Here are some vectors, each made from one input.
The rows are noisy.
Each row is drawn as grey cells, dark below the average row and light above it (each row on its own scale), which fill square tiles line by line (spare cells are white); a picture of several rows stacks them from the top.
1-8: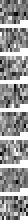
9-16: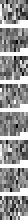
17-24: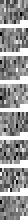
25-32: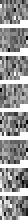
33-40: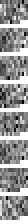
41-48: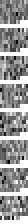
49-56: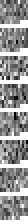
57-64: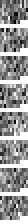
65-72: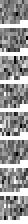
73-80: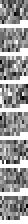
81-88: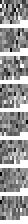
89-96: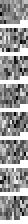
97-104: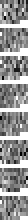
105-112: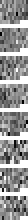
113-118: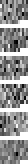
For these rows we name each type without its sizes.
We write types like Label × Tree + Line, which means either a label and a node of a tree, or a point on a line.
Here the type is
(Bool × Bool × Bool + Label) × Label.
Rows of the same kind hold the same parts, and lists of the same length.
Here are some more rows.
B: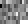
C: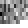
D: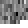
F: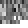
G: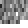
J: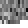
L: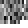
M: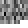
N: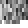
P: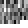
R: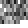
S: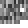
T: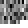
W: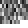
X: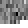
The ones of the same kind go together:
B, C, G
D, F, J, L, M, N, P, R, S, T, W, X

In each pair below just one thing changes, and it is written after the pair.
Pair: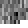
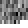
one of the three true/false values
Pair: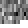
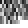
the label
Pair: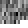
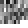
one of the three true/false values
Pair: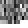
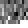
the label
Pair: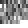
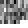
the label
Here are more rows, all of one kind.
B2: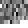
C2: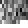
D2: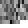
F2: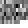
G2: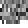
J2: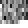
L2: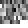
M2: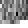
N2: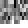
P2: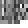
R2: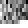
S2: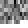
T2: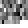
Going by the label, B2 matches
D2 and L2.
